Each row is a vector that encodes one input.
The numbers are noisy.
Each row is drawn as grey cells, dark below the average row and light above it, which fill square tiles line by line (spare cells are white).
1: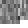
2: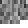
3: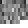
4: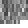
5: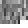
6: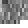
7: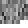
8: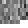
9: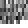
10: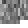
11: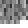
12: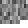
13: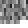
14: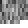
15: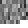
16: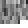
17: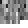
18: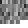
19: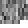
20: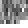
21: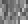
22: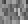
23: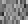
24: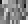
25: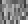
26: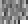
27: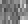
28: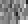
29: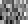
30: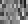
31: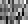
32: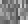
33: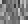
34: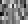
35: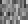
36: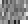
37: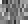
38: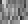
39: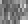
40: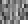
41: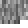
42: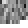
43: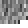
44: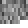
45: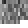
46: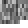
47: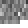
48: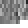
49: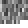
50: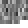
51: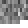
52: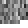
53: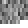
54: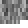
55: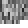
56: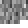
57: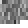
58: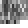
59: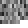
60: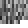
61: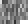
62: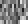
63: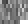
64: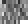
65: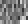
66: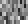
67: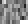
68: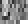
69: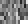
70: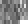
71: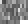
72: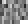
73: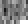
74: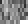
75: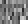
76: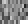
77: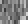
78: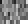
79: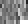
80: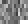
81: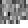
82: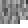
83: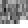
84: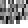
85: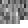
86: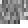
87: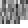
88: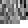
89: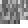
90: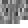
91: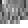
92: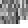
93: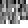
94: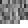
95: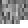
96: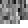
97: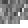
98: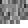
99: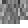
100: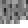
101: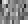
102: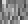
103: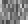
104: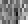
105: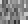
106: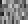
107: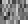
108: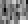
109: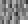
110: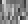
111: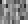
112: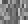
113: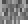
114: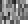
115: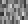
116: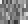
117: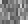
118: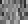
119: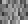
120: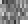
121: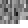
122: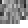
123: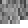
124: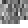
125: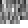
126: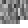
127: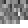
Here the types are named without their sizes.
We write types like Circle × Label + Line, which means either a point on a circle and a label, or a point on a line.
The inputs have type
List(Line) + Tree.
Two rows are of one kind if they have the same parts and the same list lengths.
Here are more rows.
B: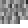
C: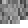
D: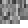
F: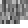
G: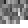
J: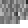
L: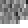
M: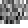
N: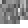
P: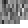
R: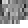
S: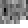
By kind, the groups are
B, G, J, L, S
C, D, R
F, N, P
M

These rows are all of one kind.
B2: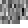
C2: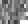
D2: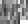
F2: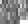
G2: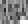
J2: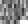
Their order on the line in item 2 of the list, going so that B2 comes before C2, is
J2, B2, G2, F2, D2, C2.
